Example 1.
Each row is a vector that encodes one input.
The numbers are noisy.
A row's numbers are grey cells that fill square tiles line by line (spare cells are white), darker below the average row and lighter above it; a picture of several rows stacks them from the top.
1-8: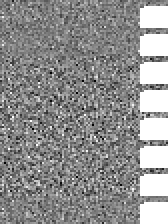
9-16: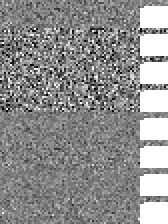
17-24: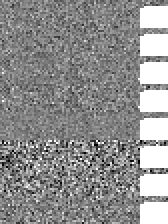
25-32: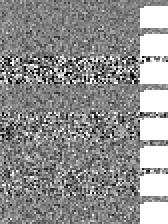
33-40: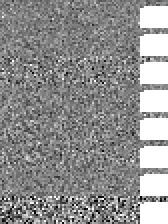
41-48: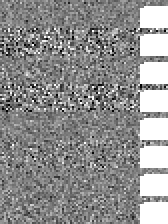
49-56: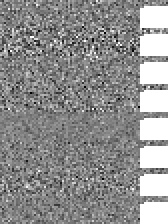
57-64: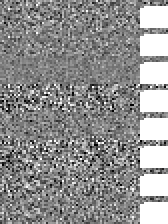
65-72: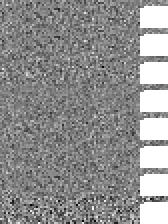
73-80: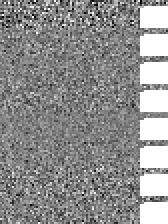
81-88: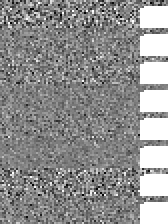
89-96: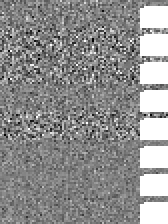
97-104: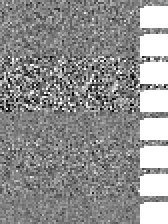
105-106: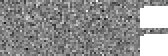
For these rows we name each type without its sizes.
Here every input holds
a point on a line and a true/false value.
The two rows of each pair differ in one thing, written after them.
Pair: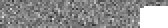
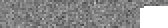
the place on the line
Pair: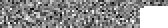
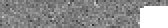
the place on the line
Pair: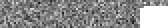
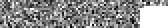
the place on the line
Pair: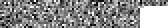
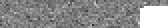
the true/false value
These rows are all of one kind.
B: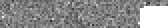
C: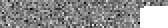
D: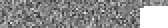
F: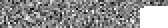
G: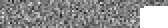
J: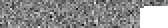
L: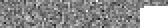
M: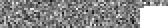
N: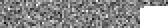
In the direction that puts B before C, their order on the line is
N, L, F, G, B, J, M, D, C.
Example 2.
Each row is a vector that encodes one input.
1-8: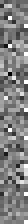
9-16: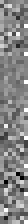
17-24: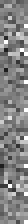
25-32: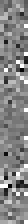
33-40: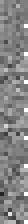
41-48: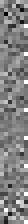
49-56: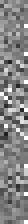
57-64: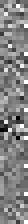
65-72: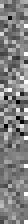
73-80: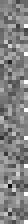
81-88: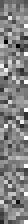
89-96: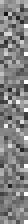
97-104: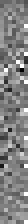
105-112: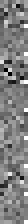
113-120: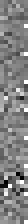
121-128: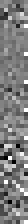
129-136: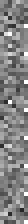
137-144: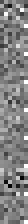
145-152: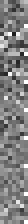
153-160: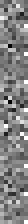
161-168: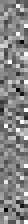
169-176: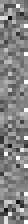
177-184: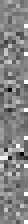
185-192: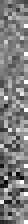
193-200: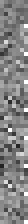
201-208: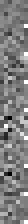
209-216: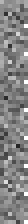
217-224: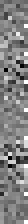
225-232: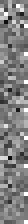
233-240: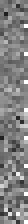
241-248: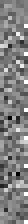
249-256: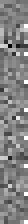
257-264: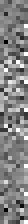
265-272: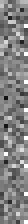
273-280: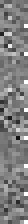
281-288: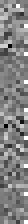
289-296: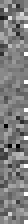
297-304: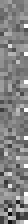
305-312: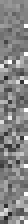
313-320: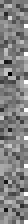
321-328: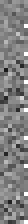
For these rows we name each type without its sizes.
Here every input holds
either a node of a tree, or four true/false values.
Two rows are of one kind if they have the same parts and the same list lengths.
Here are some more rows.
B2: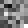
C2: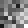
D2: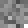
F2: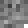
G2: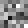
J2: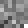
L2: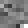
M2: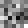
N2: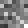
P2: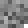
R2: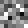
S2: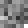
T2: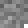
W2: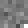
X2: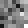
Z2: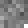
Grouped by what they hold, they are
B2, C2, G2, J2, N2, X2
D2, F2, L2, M2, P2, R2, S2, T2, W2, Z2

